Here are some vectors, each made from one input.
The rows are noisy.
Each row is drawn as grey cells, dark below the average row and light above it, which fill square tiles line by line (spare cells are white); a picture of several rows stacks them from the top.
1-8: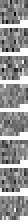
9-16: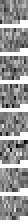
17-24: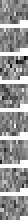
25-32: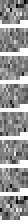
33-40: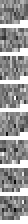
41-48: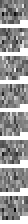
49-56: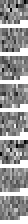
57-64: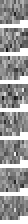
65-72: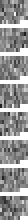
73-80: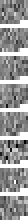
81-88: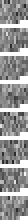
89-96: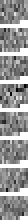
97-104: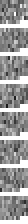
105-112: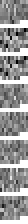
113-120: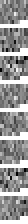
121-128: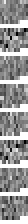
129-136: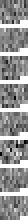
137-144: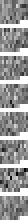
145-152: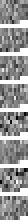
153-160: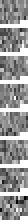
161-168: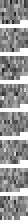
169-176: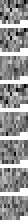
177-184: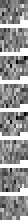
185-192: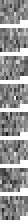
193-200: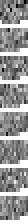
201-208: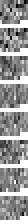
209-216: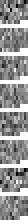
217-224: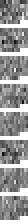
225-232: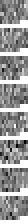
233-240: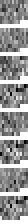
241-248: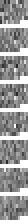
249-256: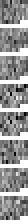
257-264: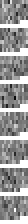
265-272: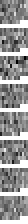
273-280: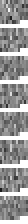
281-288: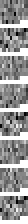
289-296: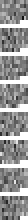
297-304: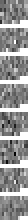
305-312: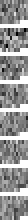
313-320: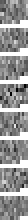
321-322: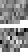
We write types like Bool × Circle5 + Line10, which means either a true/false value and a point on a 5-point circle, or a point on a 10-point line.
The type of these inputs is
Line9 × List3(Line5).
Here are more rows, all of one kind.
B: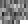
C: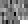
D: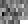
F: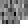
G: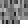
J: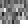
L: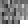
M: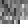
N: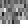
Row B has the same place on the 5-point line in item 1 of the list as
G, J and N.
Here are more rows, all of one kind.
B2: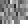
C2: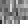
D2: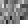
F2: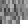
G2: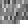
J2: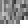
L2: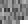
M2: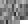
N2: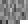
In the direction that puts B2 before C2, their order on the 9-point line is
B2, G2, C2, F2, L2, J2, M2, D2, N2.
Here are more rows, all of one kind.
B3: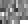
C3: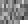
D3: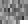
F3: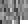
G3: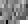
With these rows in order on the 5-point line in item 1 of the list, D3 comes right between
F3 and G3.
